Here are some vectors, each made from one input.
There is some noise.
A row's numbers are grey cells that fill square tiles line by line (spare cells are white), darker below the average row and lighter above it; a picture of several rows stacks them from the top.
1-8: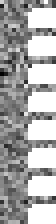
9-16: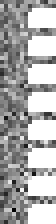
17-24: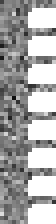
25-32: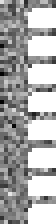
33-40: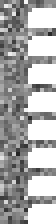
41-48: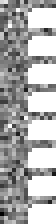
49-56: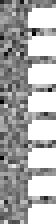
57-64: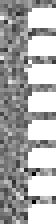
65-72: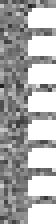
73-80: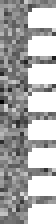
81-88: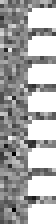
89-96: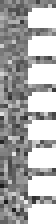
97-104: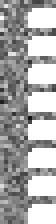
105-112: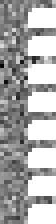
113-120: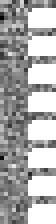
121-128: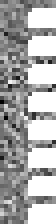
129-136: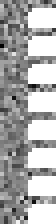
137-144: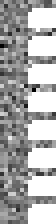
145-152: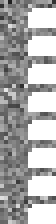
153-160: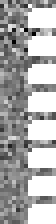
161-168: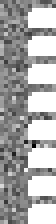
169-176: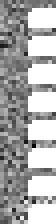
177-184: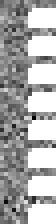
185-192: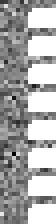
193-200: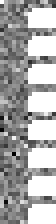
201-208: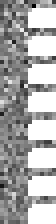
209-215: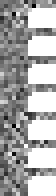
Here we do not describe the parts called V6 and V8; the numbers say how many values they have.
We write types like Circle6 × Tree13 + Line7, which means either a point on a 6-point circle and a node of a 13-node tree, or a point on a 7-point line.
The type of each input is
Bool × (Tree7 + Unit) × V6 + Line7 + V8.
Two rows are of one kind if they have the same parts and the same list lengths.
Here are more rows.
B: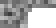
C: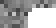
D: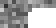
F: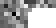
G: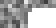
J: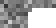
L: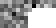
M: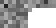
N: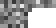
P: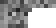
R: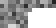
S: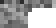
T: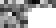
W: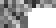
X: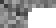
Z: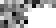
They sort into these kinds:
B, G, N, S
C, D, J, M, P, X
F, L, T, W, Z
R

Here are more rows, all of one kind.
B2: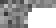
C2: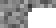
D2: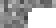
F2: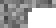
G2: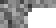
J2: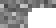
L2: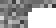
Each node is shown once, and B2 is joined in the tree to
G2.
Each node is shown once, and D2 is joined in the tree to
C2 and F2.
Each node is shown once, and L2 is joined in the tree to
J2.
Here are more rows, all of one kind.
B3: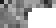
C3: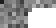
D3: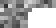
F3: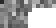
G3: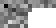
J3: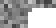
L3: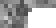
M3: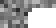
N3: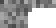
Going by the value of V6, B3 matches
J3 and N3.
